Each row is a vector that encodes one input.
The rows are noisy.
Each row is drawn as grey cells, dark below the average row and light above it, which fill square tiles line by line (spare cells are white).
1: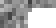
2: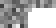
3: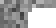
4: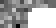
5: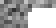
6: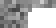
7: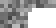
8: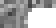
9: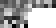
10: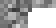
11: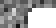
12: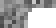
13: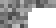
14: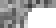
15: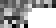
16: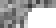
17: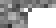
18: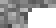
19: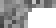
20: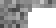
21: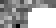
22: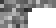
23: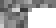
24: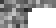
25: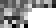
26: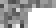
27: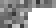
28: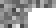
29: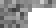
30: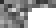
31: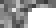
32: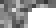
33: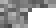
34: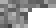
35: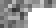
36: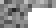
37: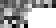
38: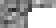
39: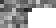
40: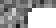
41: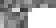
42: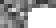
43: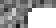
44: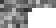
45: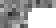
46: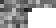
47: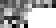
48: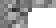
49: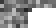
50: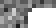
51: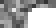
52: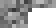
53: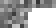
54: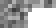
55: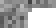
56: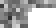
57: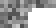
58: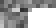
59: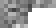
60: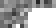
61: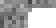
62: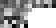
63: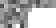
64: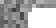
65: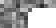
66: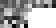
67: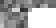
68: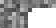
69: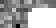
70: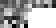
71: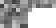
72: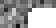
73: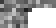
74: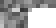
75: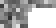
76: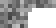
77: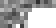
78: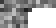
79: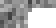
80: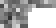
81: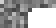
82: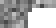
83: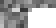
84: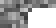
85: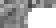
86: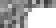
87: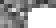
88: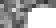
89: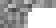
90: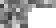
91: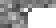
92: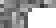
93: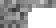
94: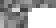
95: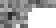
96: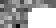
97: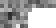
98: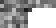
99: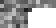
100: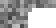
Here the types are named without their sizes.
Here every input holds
a list of points on a line.
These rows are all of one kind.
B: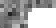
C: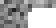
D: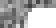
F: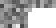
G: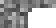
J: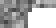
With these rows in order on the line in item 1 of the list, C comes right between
D and J.
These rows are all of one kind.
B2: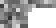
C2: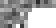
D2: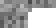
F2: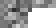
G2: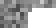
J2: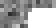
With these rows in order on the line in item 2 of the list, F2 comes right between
C2 and G2.
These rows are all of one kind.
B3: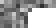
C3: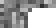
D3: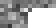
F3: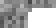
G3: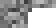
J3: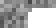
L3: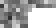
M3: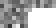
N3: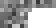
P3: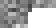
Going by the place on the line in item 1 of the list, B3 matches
C3 and D3.
